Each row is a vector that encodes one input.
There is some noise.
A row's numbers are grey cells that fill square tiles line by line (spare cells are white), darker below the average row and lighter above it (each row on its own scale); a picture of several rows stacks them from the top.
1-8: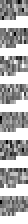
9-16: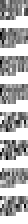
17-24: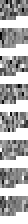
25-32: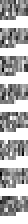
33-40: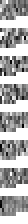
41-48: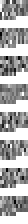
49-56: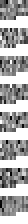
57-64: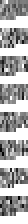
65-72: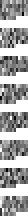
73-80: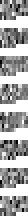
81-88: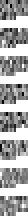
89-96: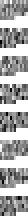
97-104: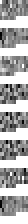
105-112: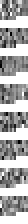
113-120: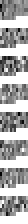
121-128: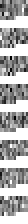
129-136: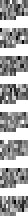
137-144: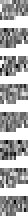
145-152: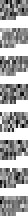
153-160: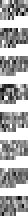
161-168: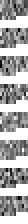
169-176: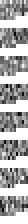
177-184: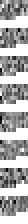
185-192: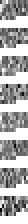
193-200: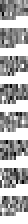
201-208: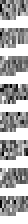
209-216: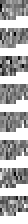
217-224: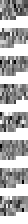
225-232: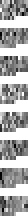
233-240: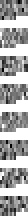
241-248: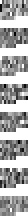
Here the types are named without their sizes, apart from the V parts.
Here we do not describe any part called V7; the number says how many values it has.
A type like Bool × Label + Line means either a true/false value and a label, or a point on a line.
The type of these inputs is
List(Line) × V7.
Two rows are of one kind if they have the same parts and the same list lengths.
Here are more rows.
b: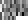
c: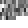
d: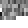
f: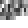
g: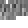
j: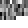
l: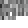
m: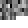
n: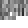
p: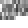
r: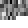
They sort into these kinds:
b, c, d, f, j, n, p
g, l, r
m

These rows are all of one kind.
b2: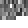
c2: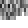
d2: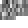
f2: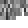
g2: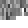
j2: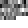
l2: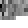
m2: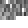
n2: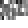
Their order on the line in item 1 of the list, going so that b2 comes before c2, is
b2, d2, j2, f2, g2, m2, n2, c2, l2.
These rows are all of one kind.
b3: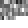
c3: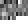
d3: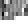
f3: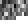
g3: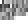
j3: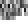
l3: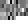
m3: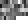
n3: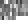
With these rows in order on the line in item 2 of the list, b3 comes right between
d3 and j3.
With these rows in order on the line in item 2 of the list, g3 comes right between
f3 and m3.
